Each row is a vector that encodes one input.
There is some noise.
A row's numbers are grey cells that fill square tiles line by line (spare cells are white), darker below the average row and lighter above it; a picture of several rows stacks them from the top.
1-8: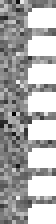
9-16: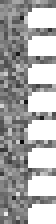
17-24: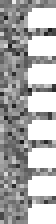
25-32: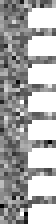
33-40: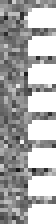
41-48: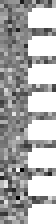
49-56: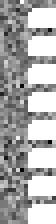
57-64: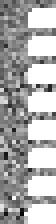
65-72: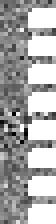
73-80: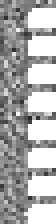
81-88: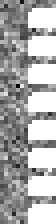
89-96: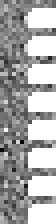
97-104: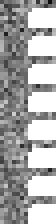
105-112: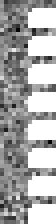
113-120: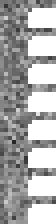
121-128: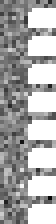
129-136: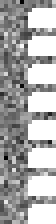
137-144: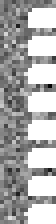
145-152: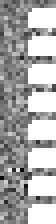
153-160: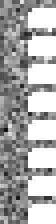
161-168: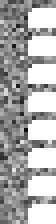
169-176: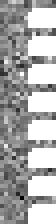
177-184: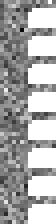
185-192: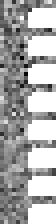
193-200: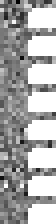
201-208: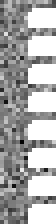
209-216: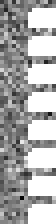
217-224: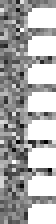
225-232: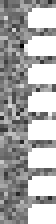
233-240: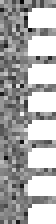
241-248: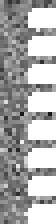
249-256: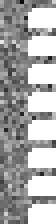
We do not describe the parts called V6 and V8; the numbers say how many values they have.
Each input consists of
four true/false values and a value of V6, together with either a point on a 10-point line, or a value of V8.
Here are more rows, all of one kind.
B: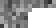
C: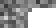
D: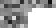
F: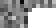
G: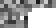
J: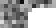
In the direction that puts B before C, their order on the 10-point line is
F, D, J, G, B, C.
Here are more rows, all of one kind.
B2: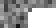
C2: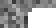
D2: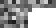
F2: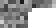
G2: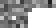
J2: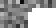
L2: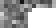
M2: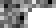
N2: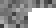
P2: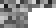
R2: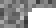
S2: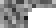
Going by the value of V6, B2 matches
F2, G2, M2 and P2.
